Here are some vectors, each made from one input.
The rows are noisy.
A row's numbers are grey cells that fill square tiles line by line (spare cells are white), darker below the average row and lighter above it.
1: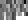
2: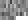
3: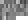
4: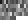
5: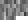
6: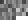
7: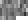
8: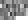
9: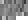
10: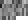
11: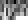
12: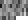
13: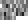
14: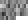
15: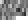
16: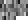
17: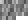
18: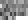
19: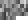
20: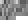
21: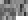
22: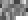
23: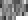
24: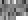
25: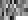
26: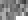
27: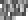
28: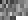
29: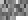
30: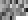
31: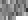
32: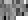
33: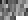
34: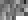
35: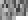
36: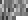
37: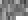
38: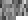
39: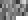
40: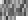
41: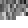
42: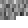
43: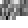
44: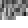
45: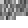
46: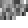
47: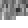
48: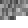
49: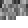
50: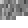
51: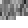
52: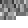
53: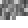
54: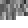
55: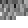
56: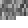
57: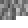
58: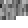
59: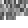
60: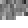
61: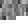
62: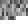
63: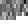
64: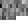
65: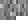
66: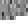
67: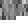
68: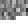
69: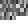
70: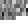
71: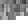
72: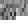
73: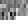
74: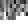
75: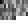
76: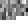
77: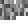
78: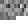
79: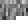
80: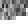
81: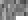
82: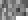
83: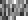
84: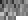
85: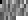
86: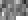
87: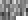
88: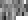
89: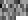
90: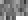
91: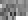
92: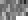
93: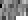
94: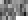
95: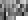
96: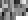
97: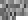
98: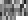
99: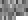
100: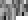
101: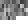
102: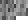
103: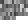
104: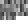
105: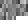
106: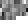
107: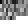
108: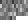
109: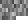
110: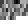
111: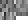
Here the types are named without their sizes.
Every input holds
either a point on a line and a true/false value, or a node of a tree.
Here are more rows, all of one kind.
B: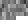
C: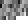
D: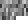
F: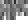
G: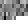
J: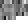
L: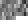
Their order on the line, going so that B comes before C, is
J, D, L, B, G, F, C.
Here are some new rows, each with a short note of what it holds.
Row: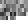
a node of a tree
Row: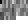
a node of a tree
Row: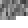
a point on a line and a true/false value
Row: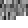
a point on a line and a true/false value
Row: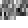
a point on a line and a true/false value
